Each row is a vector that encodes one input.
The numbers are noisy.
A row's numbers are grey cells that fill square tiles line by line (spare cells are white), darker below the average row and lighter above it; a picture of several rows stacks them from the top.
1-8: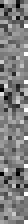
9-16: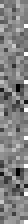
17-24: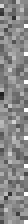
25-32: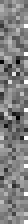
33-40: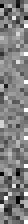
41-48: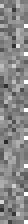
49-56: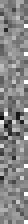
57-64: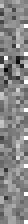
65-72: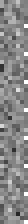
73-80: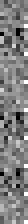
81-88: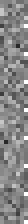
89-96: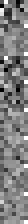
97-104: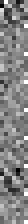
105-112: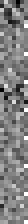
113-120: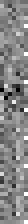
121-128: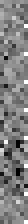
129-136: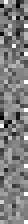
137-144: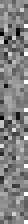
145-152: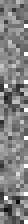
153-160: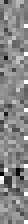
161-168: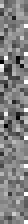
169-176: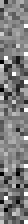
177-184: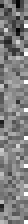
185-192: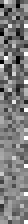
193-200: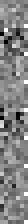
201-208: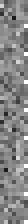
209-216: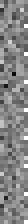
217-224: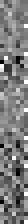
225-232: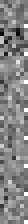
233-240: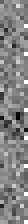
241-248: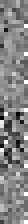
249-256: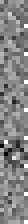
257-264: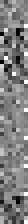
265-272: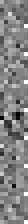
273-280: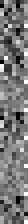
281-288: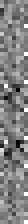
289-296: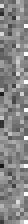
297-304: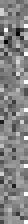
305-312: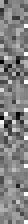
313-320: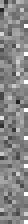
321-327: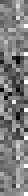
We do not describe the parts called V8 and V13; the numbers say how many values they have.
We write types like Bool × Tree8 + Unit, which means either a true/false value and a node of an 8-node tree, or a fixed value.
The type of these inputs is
Bool × (Line4 + V13) × V8.
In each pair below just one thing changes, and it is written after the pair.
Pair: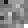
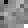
the value of V13
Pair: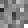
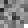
the value of V8
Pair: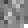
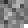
the value of V13
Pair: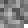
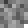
the value of V8
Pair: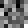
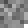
the true/false value
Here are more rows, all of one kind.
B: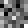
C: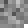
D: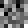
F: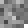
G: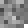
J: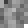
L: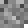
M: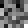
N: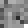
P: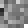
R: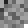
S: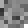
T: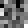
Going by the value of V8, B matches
F, G and L.
